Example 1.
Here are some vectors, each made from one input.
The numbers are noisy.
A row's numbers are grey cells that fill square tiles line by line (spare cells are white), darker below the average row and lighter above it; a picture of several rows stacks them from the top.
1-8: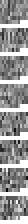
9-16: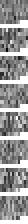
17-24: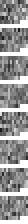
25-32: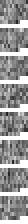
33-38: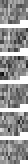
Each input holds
a point on a 6-point circle.
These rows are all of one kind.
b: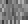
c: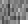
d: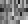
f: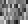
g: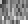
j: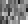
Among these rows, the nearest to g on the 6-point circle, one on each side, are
d and f.
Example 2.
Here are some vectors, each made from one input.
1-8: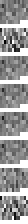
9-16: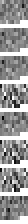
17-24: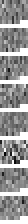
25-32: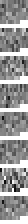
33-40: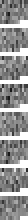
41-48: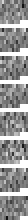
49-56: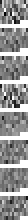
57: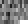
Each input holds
either a fixed value, or a node of an 8-node tree.
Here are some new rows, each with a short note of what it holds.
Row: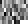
a fixed value
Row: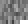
a node of an 8-node tree
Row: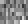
a node of an 8-node tree
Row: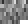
a node of an 8-node tree
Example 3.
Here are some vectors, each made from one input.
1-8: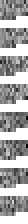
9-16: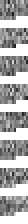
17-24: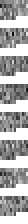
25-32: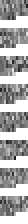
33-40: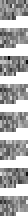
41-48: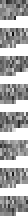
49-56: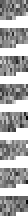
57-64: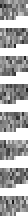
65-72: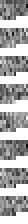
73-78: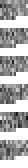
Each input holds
four true/false values.
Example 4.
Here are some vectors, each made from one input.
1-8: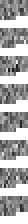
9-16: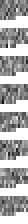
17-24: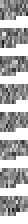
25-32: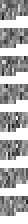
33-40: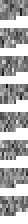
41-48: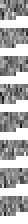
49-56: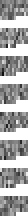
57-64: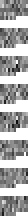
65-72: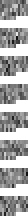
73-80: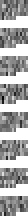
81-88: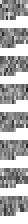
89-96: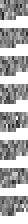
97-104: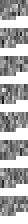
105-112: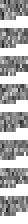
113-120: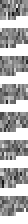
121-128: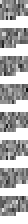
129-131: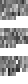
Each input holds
a point on a 12-point line.
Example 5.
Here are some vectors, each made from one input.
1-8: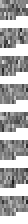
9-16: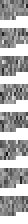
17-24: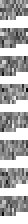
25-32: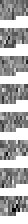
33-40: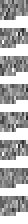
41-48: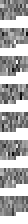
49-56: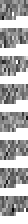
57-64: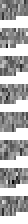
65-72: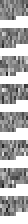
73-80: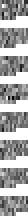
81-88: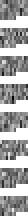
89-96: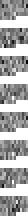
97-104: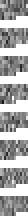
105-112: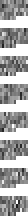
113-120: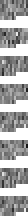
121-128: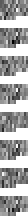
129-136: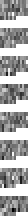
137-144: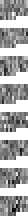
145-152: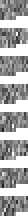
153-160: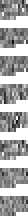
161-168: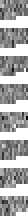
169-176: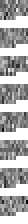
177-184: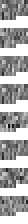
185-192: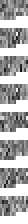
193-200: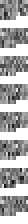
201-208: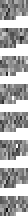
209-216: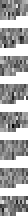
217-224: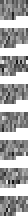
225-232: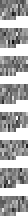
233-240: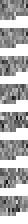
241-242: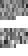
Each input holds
a point on a 12-point line.
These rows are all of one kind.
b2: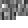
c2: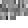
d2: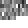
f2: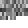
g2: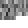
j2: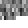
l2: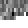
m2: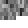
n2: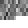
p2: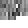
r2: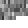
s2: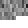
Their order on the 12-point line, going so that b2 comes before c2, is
p2, d2, l2, s2, g2, n2, j2, m2, b2, r2, f2, c2.
